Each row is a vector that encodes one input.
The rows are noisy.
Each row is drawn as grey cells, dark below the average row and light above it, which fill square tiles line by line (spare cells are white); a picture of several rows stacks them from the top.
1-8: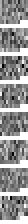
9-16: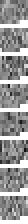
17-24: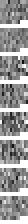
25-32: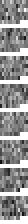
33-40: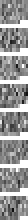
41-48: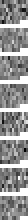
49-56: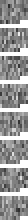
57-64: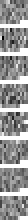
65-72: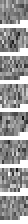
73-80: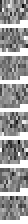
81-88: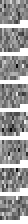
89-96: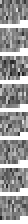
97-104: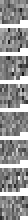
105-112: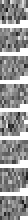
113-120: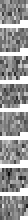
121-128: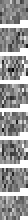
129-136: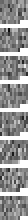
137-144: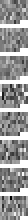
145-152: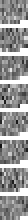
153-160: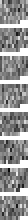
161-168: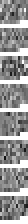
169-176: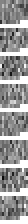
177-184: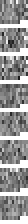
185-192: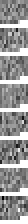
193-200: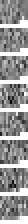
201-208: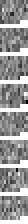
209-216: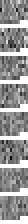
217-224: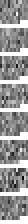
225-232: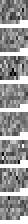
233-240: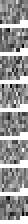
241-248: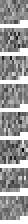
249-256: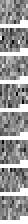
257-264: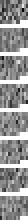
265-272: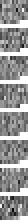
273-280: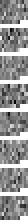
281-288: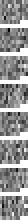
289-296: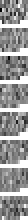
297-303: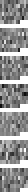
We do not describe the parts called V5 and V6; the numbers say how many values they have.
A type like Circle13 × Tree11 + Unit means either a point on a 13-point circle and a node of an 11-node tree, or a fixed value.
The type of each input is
(Label10 × V6 + V5) × (Line8 + Line9).
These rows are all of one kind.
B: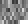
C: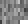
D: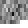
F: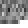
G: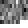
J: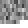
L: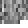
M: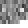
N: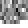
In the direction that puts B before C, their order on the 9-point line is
G, M, D, F, N, B, L, J, C.
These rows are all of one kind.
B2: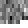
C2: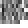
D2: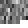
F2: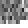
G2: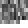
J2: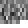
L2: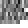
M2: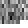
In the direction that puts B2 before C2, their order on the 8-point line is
L2, G2, B2, M2, F2, D2, J2, C2.
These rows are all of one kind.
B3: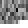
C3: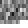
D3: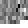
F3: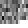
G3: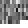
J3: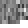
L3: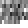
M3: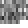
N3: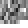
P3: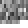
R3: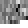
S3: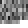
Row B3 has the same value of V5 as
C3, N3, P3 and S3.
